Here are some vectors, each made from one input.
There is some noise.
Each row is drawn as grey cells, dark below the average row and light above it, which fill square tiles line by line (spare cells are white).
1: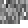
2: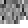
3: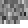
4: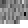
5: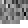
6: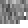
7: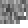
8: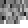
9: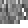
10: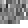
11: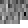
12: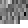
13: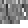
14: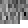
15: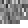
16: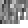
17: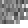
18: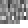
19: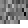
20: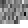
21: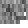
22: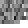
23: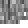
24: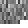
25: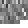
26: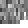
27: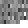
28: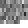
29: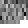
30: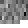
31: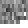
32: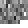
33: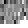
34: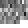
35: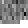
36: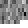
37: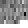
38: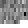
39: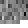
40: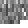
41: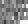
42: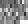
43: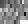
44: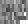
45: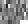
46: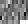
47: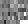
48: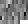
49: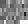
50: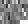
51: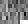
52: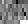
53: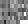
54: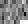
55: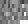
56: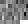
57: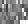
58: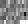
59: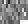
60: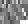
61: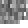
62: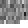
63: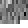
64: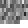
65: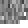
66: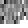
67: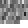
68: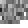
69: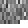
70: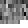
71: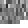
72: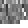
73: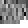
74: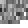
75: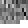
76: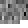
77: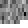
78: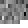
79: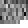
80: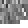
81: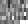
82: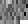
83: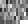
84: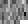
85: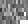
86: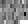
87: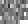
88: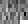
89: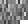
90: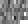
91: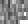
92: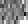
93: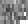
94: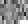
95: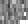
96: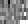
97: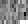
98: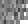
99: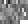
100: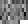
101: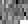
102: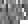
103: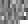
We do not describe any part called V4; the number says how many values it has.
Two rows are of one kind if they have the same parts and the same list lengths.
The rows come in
2 kinds.
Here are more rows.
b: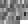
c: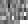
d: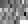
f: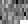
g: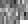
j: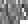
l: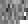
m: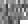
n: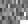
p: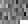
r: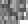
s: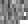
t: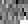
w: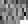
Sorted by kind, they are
b, c, d, g, j, l, m, s
f, n, p, r, t, w

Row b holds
a point on a 5-point line and a value of V4.
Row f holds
one of 7 labels and a value of V4.
